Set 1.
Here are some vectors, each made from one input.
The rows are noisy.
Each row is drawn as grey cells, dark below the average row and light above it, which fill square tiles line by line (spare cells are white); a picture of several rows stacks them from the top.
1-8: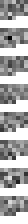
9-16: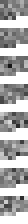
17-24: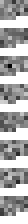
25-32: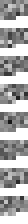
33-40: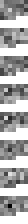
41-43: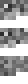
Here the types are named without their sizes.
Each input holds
three true/false values.
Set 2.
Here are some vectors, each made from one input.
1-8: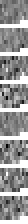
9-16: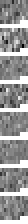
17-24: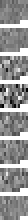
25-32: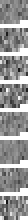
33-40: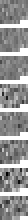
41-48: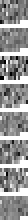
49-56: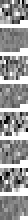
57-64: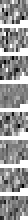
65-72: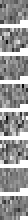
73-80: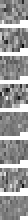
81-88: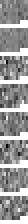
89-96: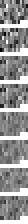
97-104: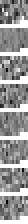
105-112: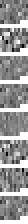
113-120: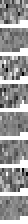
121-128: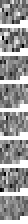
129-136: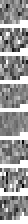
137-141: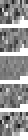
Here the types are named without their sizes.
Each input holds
either a point on a circle, or a fixed value.
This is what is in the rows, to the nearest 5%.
About 95% of them hold a point on a circle. The rest hold a fixed value.
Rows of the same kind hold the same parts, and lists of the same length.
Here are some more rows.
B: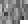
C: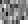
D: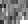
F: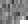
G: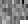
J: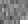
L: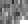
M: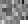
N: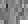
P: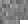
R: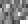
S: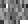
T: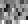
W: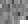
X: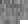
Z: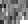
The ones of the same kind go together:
B, C, D, F, J, L, N, P, R, S, W, X, Z
G, M, T

